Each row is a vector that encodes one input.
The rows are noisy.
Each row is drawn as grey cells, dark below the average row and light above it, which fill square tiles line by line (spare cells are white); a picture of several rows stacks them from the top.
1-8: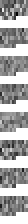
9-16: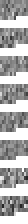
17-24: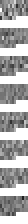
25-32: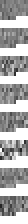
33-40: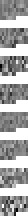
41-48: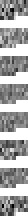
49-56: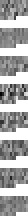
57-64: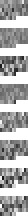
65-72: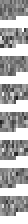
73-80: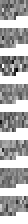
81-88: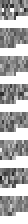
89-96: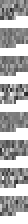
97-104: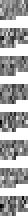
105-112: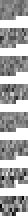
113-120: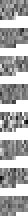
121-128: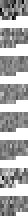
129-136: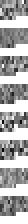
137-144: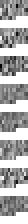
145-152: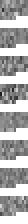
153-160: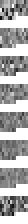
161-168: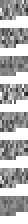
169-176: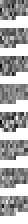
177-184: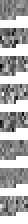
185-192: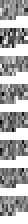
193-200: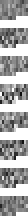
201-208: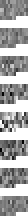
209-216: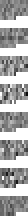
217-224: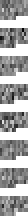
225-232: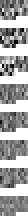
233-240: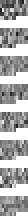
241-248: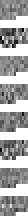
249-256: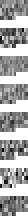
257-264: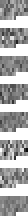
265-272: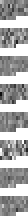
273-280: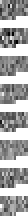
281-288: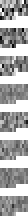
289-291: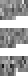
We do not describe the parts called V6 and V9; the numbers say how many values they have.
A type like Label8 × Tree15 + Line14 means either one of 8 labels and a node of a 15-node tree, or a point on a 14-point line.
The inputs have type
(Bool × Bool × Bool × Bool × V9 + Line10) × V6.
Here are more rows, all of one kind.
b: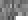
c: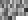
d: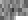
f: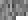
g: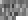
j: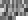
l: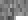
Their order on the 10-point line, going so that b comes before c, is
f, j, d, g, b, l, c.
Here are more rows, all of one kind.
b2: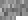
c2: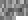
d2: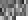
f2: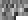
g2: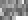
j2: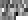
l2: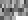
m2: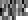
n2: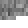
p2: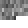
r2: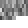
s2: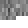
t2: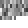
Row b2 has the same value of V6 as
d2 and t2.
